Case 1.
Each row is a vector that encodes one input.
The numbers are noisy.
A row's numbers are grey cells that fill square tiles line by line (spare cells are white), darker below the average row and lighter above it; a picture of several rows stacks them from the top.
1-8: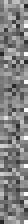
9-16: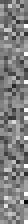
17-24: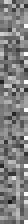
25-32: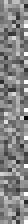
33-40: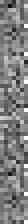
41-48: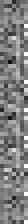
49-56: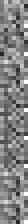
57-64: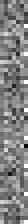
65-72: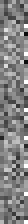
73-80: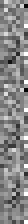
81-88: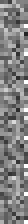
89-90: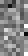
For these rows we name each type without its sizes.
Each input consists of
a point on a circle.
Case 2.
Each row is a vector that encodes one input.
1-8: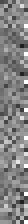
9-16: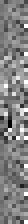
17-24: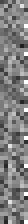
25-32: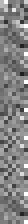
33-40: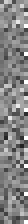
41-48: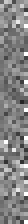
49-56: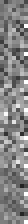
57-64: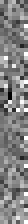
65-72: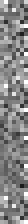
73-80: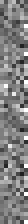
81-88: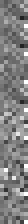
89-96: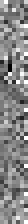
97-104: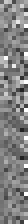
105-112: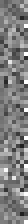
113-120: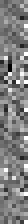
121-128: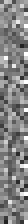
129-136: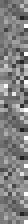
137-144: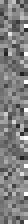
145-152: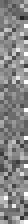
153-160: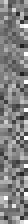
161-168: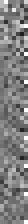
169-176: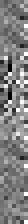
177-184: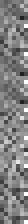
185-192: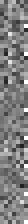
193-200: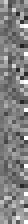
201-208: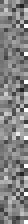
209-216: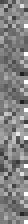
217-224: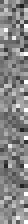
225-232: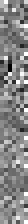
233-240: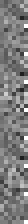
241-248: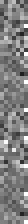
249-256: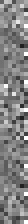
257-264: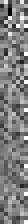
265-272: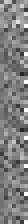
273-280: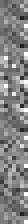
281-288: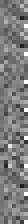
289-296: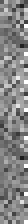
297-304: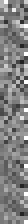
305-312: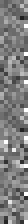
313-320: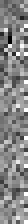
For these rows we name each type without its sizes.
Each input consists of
either a fixed value, or a node of a tree.
